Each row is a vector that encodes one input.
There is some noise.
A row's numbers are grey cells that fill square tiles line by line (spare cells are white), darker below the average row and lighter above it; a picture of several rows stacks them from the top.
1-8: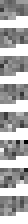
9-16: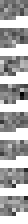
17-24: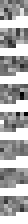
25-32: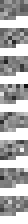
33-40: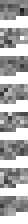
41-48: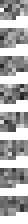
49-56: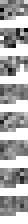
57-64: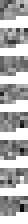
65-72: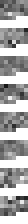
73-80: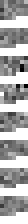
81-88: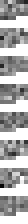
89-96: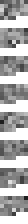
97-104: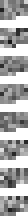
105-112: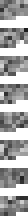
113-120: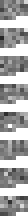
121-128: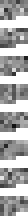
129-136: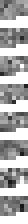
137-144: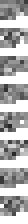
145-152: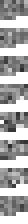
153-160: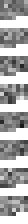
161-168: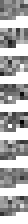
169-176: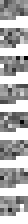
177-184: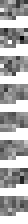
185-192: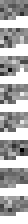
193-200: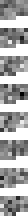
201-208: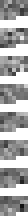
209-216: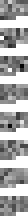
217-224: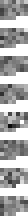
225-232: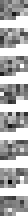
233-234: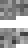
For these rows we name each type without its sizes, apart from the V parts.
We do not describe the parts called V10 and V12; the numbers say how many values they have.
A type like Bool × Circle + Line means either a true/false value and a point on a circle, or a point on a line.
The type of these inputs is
Bool × Line × V12 + V10.
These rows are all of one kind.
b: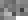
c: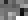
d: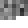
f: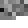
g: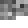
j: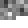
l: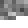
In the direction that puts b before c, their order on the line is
l, f, g, d, b, c, j.
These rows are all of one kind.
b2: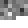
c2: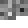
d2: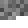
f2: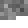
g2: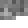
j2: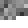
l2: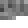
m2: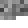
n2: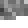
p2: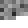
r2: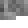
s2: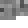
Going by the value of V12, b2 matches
c2, f2, g2 and r2.
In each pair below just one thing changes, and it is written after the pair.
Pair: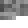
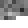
the place on the line
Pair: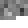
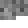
the place on the line
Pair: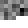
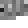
the true/false value
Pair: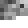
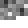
the true/false value
